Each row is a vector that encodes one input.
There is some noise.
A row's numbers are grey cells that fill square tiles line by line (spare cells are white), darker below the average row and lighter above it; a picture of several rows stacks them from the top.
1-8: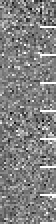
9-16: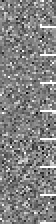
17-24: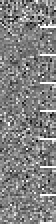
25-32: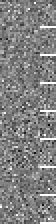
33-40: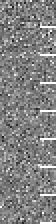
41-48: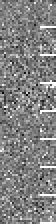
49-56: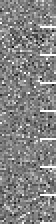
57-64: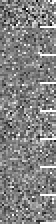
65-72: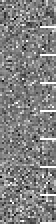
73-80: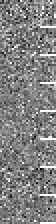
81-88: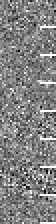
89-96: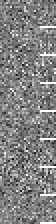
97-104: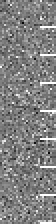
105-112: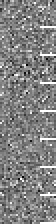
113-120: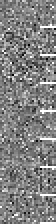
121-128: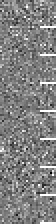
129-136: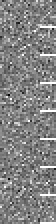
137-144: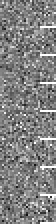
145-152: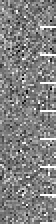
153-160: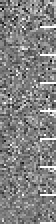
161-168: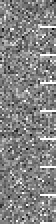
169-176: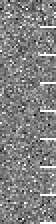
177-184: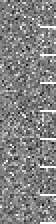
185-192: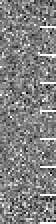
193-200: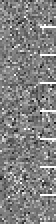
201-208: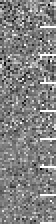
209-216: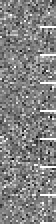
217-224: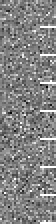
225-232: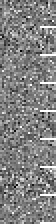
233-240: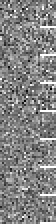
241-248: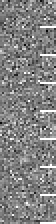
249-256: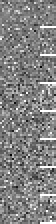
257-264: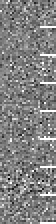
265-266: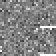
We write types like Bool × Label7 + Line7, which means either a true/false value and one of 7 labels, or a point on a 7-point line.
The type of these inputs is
Line7 × (Line7 + Tree11).
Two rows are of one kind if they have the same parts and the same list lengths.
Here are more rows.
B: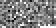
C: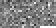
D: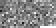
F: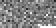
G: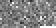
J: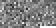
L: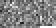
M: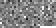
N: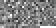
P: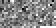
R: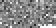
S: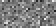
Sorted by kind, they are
B, C, M, N, P, S
D, F, G, J, L, R

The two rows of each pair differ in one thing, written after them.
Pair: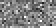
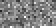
the node of the tree
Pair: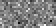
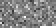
the node of the tree
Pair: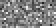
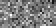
the node of the tree
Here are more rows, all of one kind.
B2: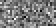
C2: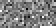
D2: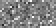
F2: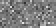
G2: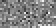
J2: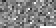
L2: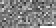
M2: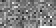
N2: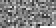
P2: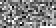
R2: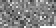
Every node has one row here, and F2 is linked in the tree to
J2 and N2.
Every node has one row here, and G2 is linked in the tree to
C2 and J2.
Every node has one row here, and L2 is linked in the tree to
N2.
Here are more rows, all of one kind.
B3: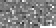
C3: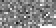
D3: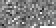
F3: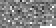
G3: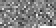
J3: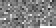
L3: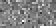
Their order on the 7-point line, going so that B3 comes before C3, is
D3, F3, B3, L3, G3, C3, J3.
